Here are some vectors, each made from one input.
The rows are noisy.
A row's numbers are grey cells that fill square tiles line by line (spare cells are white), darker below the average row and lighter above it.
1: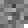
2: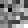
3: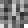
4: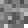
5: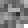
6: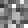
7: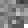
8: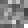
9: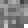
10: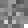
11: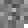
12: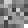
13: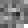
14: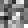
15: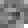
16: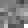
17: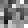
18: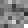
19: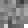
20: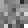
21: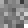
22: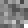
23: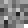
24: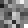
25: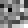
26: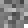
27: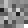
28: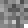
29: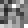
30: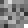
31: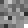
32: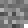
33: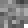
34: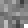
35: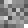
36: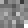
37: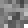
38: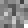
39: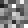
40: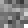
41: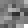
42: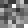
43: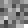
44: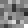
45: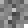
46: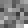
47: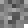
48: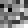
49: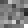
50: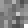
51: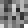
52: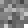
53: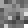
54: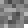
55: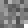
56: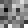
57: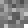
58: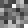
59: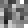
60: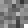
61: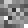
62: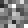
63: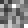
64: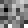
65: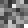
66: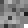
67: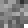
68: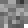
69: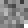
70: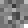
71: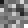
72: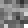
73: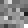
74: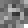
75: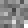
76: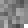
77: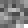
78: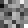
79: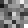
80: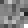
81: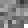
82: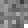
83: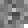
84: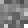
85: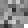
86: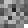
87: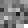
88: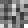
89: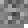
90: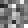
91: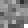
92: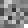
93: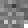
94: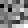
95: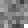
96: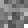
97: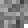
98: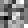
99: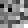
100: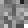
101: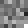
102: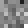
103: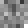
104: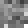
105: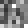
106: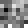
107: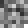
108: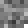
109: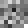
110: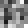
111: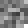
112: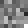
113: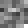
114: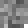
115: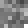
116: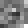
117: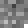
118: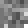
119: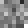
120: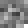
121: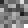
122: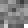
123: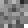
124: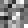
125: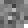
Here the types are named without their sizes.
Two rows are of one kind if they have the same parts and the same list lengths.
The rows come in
4 kinds.
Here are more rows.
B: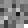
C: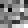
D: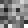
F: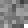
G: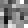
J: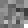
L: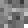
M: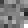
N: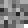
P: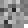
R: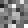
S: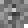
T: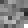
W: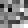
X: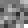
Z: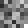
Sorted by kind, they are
B, L, N, S, X
C, W
D, G, R, Z
F, J, M, P, T

